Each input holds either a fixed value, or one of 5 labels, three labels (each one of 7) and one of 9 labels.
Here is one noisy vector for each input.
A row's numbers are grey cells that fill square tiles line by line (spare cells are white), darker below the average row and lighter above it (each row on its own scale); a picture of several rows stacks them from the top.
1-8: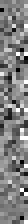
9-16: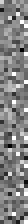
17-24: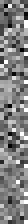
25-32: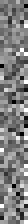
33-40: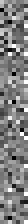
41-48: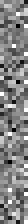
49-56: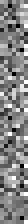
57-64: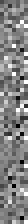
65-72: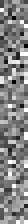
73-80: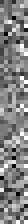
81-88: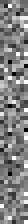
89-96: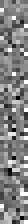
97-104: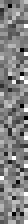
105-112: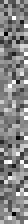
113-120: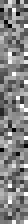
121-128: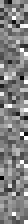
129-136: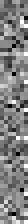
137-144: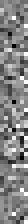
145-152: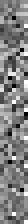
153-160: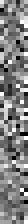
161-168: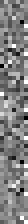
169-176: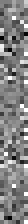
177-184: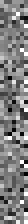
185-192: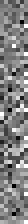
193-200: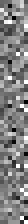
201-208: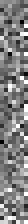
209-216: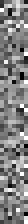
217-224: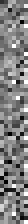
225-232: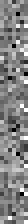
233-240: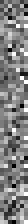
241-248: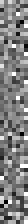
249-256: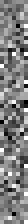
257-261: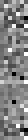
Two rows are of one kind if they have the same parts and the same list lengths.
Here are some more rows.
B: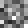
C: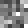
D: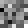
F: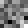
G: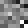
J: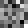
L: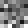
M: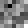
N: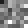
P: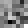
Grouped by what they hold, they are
B, C, D, F, J, L, M, N, P
G

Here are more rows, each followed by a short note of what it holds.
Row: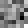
one of 5 labels, three labels (each one of 7) and one of 9 labels
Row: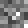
one of 5 labels, three labels (each one of 7) and one of 9 labels
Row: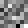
one of 5 labels, three labels (each one of 7) and one of 9 labels
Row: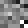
a fixed value
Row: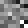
a fixed value
